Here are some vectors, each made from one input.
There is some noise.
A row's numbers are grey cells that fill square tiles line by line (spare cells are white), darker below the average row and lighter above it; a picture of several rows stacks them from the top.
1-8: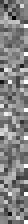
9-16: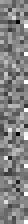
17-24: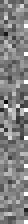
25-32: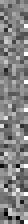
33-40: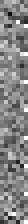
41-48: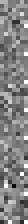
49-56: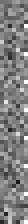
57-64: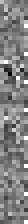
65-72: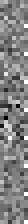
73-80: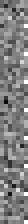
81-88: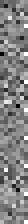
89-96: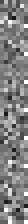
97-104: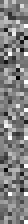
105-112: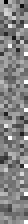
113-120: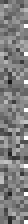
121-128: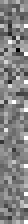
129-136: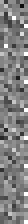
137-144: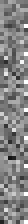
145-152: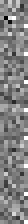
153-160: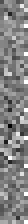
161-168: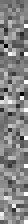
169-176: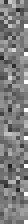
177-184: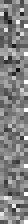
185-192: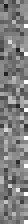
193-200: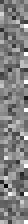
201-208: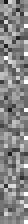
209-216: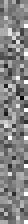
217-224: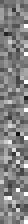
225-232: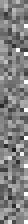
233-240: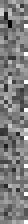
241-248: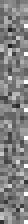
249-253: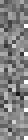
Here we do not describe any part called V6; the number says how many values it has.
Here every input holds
one of 10 labels, together with either four true/false values, or a value of V6.
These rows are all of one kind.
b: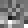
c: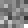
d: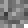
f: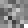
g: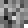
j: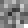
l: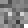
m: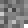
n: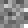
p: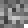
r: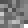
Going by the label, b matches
c, m, p and r.
